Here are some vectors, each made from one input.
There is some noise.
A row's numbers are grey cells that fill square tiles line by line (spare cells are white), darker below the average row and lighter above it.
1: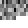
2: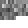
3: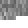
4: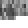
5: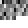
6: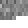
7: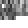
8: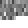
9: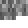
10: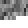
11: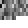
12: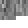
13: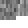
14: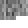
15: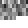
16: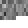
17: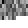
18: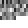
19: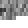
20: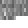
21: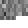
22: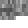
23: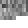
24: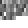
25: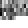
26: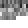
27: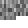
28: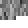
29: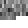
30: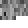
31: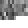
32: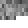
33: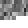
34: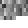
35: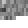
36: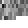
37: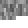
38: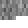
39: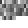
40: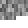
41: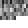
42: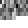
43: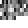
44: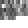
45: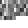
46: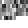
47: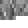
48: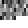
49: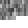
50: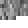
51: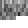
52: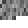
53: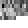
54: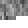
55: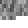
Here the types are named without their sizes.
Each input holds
a list of points on a line.
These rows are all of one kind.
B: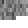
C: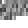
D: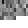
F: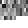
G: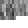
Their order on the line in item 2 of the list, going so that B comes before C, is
B, G, F, C, D.
